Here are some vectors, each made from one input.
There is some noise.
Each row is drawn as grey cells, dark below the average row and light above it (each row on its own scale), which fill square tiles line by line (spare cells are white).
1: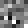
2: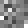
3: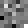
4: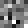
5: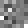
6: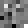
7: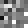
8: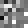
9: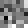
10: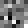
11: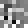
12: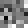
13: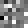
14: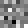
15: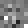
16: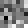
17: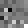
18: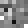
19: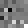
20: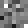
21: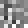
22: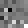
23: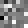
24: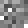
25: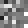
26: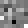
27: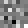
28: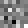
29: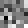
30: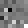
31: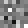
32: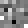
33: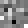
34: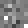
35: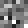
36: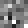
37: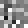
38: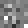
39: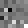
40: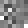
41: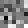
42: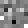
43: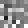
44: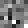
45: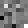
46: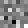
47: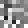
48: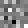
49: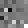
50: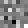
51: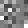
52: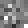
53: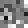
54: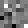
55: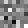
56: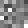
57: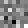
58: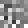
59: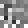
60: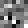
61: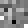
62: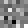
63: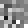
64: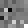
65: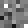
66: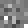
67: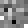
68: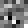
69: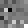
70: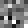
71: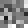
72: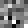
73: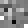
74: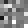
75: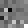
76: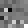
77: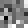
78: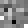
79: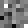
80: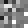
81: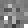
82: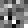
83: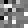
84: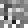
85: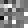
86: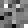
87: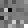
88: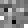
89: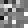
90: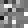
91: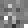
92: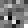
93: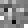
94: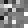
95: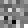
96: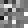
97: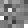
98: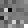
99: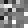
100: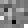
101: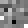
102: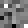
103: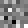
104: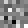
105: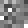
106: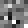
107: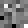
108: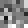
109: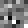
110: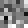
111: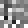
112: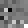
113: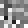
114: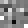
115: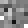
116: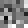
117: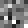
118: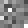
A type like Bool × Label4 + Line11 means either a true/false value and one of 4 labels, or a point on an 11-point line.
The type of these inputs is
Bool × Label5.
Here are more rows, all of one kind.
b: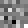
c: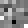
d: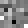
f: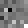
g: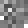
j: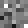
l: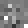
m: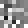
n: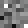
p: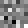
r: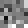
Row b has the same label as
j, n and p.
